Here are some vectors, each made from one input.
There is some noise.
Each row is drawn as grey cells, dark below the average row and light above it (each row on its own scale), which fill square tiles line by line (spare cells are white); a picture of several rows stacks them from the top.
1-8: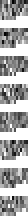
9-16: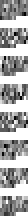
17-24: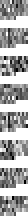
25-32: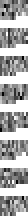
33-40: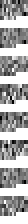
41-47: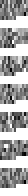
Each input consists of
a node of a 10-node tree.
